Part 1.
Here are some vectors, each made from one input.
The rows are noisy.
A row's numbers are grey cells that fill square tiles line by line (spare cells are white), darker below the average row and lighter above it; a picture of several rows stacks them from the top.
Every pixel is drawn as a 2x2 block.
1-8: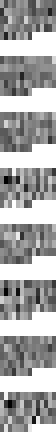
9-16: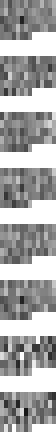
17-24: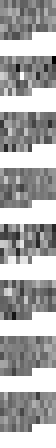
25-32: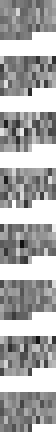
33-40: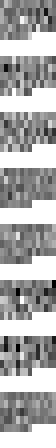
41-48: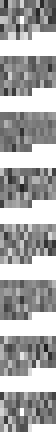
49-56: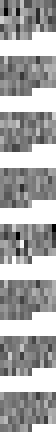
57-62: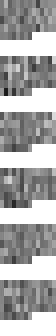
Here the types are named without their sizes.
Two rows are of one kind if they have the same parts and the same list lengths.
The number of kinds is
3.
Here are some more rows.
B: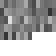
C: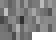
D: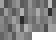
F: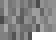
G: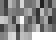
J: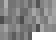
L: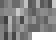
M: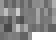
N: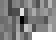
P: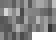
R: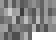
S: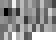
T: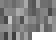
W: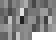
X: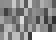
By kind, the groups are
B, L, T, W
C, D, F, J, M, N, P, R
G, S, X

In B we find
a fixed value.
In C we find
three true/false values.
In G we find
a node of a tree.
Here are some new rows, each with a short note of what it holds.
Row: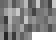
a fixed value
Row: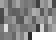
three true/false values
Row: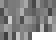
a fixed value
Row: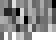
a node of a tree
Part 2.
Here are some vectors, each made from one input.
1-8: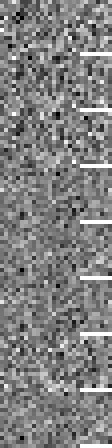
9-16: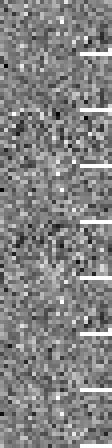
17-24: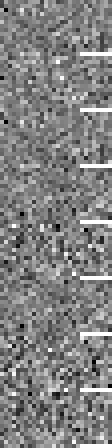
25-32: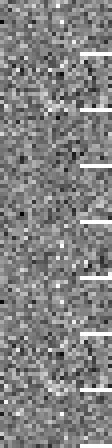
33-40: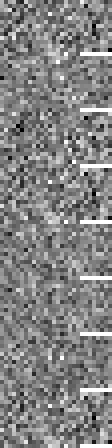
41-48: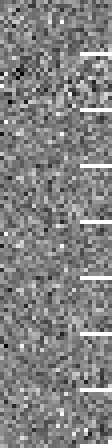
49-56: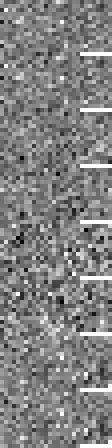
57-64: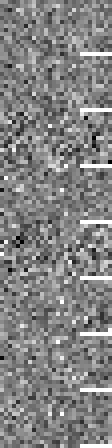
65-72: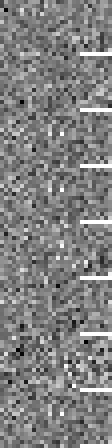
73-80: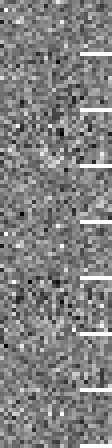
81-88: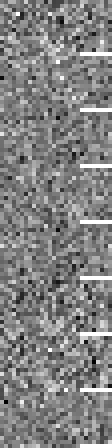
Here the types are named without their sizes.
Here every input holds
either a point on a line, or three true/false values.
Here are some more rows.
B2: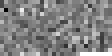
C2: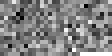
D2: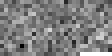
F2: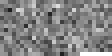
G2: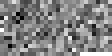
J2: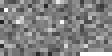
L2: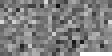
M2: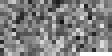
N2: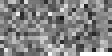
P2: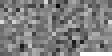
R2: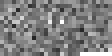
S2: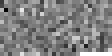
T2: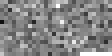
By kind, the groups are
B2, D2, F2, J2, L2, P2, R2, S2, T2
C2, G2, M2, N2

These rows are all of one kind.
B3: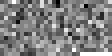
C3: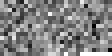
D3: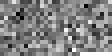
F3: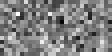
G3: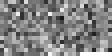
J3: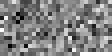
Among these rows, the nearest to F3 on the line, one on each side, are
B3 and G3.
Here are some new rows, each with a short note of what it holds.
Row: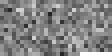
three true/false values
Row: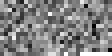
a point on a line
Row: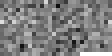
three true/false values
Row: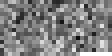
a point on a line
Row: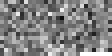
a point on a line
